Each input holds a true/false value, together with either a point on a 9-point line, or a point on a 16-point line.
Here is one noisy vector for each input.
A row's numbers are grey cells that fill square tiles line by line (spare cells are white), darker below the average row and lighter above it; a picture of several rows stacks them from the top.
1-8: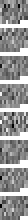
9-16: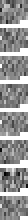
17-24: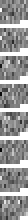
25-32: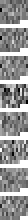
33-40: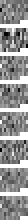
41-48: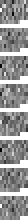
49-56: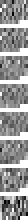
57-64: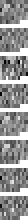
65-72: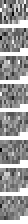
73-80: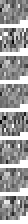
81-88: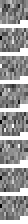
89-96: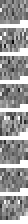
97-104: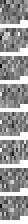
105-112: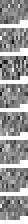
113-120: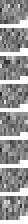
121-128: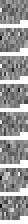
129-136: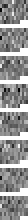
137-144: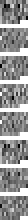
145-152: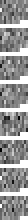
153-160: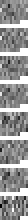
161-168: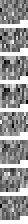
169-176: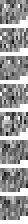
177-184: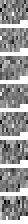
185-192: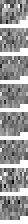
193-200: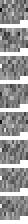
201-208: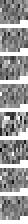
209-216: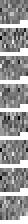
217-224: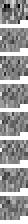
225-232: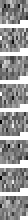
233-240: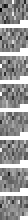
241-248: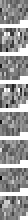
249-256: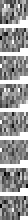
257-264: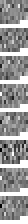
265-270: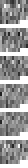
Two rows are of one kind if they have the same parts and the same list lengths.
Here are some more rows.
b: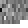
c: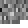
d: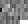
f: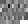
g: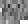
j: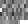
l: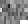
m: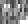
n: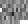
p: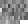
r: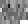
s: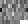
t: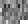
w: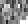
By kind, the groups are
b, g, l, n, p, r, s, t, w
c, d, f, j, m

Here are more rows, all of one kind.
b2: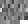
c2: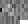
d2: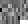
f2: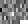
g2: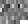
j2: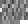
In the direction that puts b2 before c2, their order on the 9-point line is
g2, f2, j2, b2, c2, d2.
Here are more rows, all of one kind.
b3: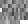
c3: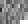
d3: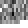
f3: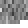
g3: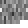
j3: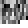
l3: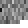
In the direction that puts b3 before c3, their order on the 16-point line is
d3, b3, f3, j3, c3, g3, l3.
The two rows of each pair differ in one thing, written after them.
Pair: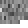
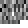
the true/false value
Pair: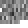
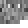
the true/false value
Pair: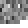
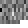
the place on the 16-point line
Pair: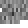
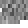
the place on the 16-point line
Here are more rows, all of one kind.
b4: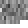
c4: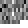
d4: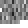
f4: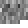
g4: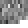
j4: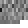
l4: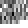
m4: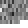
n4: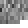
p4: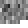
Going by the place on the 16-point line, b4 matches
f4, j4, n4 and p4.
